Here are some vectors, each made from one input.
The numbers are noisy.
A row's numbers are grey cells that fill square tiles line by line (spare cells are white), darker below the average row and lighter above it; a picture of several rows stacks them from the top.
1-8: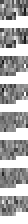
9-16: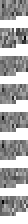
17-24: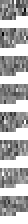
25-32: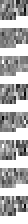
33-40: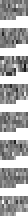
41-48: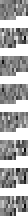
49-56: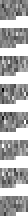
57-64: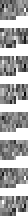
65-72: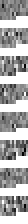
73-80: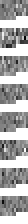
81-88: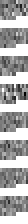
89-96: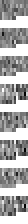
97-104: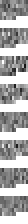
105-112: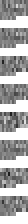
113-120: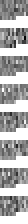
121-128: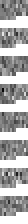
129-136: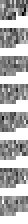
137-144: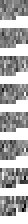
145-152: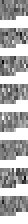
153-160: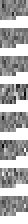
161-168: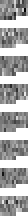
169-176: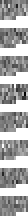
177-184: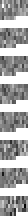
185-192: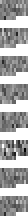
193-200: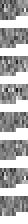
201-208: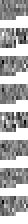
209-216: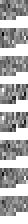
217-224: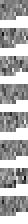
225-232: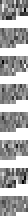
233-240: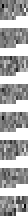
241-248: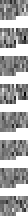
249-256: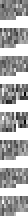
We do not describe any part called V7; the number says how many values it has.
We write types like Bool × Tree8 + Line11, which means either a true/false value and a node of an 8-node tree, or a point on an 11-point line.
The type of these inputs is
(Circle8 + Line13) × (Line6 + V7) + Label12.
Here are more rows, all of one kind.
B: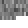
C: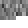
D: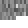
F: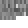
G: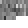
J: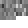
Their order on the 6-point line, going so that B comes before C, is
G, B, C, F, D, J.
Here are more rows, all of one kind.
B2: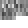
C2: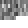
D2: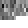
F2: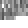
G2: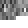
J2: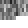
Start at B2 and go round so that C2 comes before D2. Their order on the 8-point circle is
B2, F2, C2, J2, G2, D2.
